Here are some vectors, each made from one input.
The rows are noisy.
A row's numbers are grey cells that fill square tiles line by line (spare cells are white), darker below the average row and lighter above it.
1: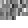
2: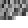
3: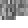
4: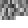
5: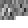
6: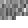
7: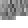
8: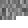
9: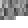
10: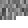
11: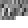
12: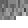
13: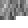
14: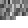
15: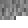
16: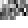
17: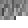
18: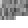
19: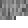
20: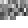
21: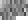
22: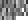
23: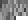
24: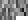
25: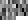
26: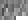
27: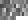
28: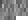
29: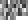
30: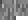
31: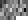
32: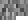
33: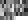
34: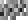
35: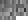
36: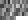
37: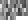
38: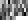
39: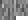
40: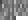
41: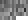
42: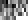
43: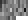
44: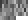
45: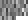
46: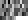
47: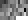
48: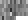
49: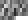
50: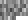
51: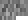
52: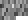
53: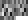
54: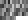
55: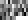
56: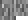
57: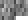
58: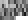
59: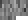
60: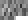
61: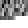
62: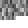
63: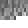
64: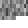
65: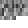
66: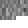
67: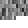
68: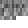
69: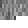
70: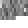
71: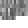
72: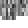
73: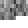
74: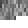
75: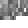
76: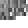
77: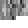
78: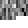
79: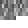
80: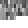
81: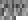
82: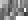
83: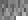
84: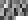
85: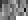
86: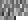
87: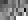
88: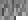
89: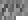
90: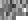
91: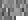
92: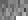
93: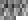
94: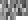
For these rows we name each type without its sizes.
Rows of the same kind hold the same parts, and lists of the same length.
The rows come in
5 kinds.
